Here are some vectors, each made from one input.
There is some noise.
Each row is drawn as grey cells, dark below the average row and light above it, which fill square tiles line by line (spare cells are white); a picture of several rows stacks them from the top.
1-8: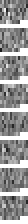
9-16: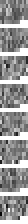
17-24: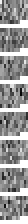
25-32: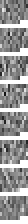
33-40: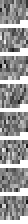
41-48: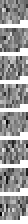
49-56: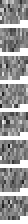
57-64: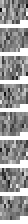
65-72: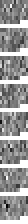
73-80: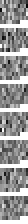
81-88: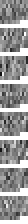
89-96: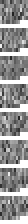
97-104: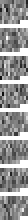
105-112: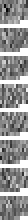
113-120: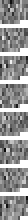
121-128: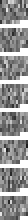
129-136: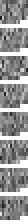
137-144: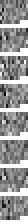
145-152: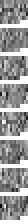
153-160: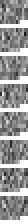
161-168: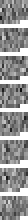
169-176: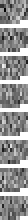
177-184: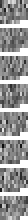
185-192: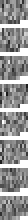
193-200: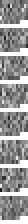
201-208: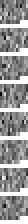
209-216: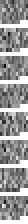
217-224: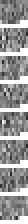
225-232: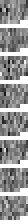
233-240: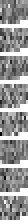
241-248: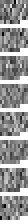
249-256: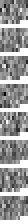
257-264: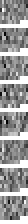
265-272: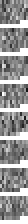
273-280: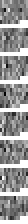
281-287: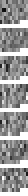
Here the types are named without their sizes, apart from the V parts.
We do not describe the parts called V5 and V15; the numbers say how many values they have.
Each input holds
a point on a circle and a value of V5, together with either a point on a line, or a value of V15.
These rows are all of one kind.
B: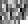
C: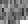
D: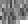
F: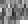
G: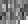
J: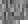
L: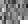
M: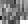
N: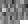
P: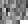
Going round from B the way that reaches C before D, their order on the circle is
B, J, C, G, N, F, P, L, D, M.
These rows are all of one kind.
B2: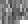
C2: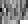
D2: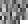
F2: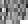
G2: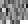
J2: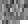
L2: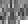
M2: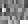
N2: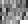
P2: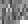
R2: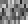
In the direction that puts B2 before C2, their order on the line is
R2, P2, B2, L2, J2, D2, M2, F2, G2, C2, N2.
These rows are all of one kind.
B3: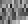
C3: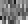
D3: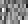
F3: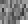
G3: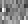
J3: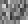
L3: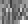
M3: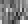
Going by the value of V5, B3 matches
J3 and M3.
